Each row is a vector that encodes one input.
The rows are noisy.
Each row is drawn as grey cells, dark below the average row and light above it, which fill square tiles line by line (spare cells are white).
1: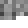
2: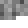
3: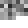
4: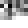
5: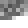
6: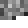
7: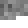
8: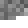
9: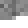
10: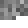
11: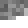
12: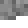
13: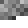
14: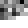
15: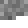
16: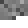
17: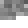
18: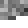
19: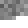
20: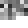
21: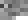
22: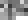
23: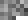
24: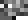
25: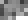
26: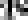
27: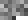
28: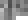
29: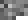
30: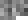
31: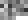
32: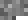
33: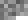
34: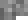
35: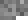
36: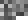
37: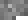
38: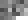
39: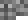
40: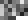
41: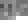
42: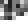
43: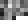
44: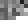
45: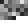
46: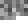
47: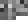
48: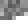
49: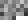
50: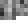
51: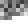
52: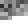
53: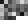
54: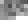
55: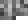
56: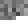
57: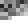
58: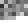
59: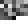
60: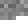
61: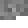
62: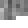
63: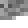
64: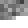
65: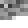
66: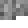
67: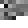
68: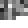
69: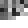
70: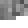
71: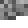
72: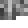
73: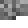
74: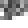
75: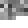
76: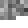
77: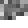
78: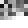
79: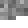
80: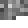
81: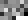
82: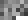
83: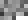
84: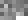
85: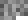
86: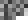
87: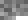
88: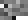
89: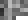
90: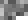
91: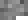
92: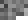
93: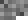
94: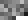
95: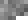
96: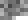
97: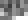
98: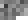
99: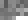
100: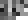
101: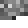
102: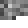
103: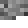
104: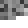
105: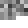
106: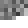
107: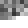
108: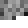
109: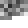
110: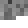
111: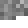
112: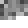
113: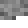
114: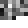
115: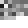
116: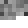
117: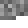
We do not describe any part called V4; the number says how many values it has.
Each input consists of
either a point on each of two 6-point circles, or a point on a 5-point line and a true/false value, or a value of V4.
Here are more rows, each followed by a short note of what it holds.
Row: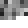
a value of V4
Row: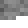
a point on a 5-point line and a true/false value
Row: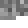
a point on a 5-point line and a true/false value
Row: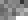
a value of V4
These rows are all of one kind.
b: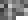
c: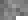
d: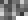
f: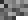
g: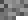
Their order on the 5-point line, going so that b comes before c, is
b, d, c, g, f.
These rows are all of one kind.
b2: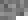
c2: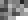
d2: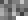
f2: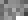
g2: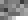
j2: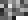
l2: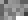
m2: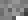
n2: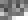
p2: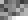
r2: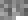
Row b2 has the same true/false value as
d2 and n2.
